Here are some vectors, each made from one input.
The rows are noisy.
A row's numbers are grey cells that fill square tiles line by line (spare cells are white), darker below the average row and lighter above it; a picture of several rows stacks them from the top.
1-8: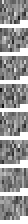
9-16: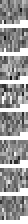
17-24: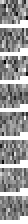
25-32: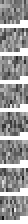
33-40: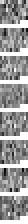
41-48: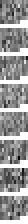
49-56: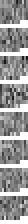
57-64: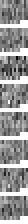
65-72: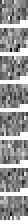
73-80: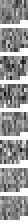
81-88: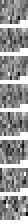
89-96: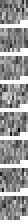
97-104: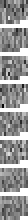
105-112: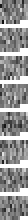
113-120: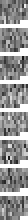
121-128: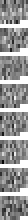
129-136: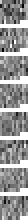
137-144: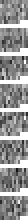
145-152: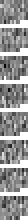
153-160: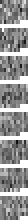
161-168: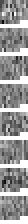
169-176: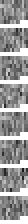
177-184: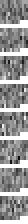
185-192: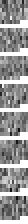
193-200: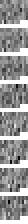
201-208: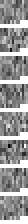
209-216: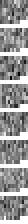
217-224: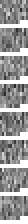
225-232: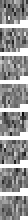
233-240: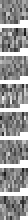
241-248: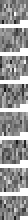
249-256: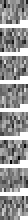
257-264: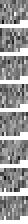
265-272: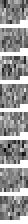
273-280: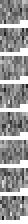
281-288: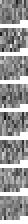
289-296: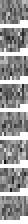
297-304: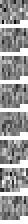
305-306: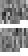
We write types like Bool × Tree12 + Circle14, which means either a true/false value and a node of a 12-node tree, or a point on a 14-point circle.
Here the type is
Line12 + List2(Circle6).
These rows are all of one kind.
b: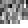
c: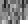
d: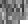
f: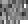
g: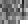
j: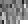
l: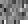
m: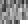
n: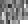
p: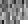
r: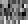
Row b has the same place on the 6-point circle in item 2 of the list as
g, m and p.
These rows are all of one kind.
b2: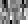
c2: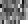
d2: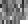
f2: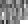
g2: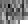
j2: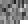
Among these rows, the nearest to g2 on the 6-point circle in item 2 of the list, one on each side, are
f2 and j2.
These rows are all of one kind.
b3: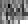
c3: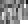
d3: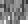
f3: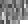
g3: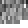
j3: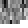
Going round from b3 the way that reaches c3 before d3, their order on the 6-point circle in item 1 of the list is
b3, f3, c3, g3, d3, j3.
